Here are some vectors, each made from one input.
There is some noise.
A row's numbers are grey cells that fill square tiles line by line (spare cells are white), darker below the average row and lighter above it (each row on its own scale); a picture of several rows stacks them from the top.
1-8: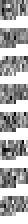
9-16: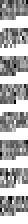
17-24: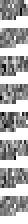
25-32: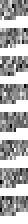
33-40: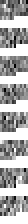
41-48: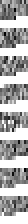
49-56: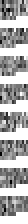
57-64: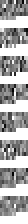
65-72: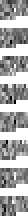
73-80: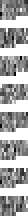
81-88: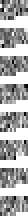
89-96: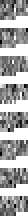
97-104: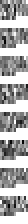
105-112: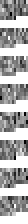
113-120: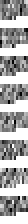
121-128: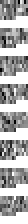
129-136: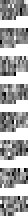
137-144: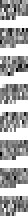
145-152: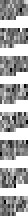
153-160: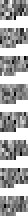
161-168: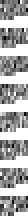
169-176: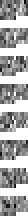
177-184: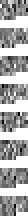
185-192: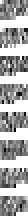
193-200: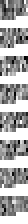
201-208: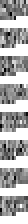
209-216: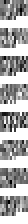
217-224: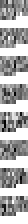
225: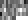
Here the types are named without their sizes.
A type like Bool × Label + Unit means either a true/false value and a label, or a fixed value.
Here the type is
Bool × Label.
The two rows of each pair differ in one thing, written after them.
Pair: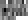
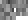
the label
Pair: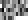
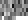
the true/false value
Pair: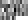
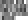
the true/false value
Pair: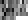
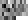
the true/false value
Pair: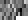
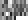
the true/false value
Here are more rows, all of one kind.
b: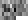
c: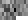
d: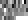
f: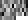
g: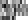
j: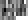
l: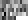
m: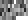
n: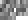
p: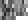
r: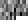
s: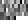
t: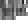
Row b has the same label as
c, j, p and t.
